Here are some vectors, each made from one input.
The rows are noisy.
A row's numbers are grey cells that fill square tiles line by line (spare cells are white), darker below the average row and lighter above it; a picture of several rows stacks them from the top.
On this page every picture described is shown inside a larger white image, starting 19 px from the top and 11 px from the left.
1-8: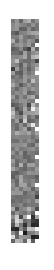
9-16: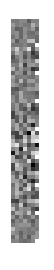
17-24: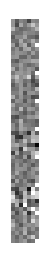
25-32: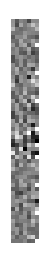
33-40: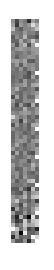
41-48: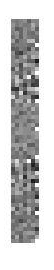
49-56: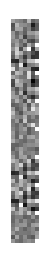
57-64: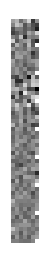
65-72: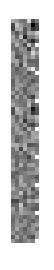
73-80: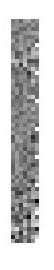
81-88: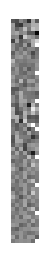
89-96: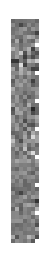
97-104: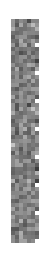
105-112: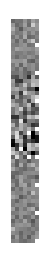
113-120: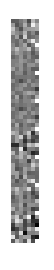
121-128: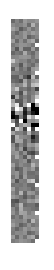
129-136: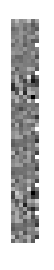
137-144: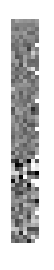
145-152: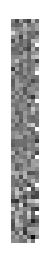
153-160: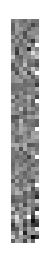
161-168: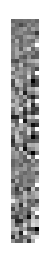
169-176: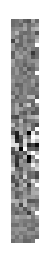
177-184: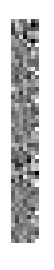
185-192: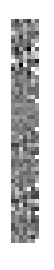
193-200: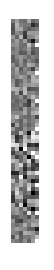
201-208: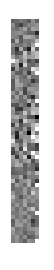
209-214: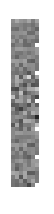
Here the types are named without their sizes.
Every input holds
a point on a line.
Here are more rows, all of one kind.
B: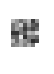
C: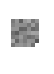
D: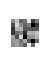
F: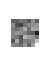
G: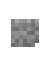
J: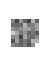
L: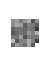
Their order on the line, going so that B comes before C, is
B, C, L, G, J, D, F.
